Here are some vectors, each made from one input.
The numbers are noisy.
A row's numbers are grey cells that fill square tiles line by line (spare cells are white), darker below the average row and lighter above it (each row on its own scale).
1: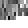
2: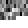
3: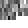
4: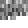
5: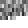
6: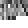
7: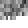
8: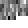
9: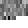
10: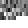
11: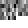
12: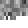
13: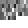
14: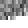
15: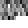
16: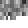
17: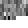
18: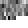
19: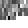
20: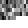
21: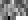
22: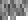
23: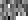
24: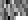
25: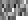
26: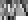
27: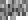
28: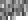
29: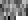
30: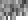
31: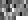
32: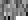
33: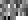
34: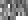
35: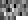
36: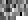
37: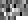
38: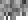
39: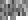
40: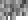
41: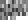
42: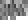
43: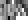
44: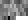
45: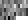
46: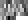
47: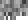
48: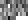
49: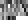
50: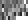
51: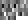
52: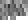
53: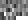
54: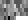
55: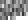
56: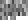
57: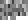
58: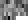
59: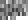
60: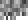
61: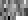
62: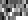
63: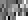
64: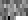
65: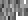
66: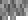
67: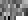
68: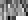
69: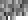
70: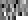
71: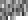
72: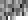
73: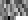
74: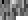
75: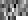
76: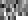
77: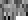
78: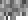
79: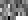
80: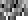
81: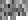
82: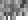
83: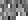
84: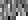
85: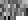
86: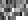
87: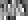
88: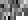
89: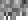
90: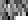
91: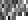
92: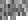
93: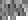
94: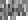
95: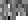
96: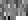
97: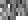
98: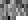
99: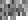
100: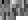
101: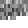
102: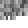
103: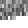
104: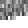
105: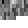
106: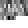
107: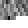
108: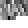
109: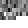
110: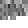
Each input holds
a list of up to two points on an 8-point line.
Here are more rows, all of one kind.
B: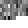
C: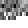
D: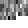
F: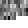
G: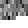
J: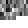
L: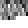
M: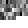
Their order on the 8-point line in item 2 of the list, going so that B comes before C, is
B, C, G, D, F, J, M, L.
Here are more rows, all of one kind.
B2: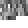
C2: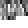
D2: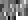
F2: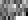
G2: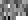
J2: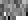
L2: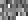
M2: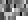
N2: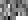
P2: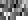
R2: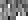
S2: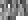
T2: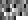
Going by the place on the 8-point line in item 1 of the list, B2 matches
C2 and S2.
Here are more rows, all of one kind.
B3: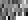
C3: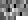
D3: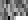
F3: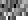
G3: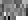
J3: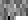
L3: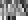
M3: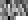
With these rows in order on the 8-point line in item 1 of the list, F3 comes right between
B3 and C3.
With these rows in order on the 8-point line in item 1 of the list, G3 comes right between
B3 and J3.
